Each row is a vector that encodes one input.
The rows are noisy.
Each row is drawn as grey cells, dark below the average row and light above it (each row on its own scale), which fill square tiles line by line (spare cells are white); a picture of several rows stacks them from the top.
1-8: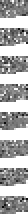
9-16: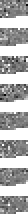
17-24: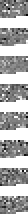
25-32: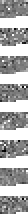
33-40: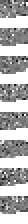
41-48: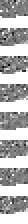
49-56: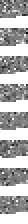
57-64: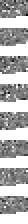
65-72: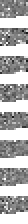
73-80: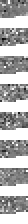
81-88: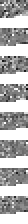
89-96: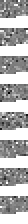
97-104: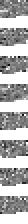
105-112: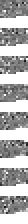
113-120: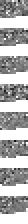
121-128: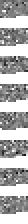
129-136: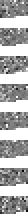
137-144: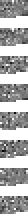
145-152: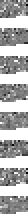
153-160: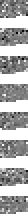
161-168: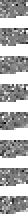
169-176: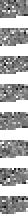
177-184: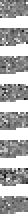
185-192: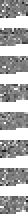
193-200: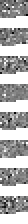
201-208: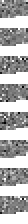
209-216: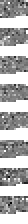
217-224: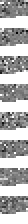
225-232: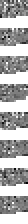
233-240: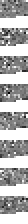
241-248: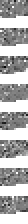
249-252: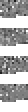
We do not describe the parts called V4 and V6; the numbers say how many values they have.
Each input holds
a value of V6, together with either one of 5 labels, or three true/false values and a value of V4.
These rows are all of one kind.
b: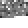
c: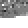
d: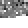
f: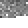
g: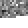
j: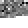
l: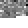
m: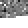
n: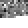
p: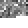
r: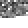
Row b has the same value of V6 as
d and j.
